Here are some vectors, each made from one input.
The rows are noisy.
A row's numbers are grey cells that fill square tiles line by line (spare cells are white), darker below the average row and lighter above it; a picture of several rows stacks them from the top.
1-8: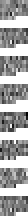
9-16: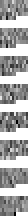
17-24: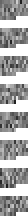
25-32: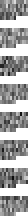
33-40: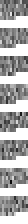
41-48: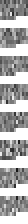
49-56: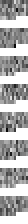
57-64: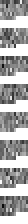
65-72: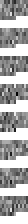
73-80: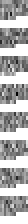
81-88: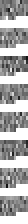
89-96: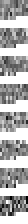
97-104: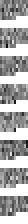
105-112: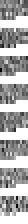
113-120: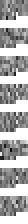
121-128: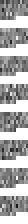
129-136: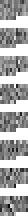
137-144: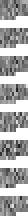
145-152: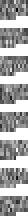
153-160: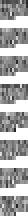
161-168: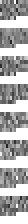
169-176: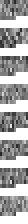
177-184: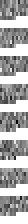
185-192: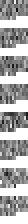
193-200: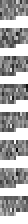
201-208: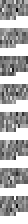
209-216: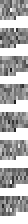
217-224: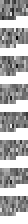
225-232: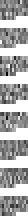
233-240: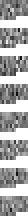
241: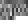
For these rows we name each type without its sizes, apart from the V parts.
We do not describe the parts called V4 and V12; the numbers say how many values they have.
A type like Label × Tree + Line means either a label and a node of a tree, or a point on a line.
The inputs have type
(Line + V4) × V12 + Tree.
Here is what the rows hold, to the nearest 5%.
About 30% of them hold a node of a tree. The rest hold a value of V12, together with either a point on a line, or a value of V4.
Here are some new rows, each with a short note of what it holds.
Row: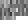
a value of V4 and a value of V12
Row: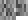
a point on a line and a value of V12
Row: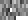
a point on a line and a value of V12
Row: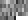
a point on a line and a value of V12
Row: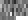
a node of a tree
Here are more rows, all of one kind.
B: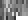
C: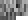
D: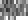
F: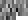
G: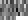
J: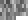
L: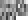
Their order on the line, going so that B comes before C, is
G, D, F, B, L, J, C.
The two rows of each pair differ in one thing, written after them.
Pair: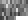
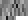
the value of V4
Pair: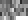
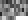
the value of V4
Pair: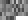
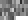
the value of V4
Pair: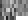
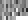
the value of V4
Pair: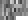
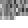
the value of V4
